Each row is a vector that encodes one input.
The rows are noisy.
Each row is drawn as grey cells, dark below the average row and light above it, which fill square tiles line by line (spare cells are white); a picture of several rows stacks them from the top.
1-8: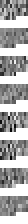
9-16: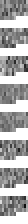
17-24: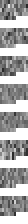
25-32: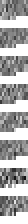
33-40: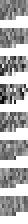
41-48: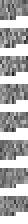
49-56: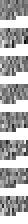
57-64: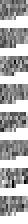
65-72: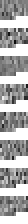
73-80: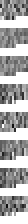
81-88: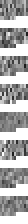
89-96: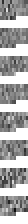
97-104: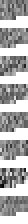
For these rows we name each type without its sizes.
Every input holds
a point on a line, together with either a label, or a point on a line.
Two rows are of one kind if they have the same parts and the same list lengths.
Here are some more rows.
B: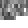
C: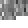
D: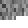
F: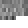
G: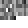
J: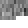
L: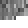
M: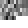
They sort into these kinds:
B, C, D, M
F, G, J, L

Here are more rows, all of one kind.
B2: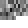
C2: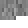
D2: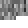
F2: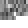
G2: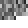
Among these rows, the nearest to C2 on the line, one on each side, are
B2 and F2.
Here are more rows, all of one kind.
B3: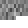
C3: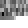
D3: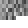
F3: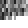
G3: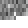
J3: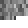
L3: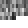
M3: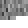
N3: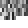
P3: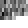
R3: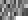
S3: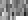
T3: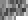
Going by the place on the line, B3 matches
D3 and T3.
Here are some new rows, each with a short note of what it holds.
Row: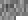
a point on each of two lines
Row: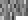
a label and a point on a line
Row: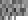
a point on each of two lines
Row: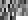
a point on each of two lines
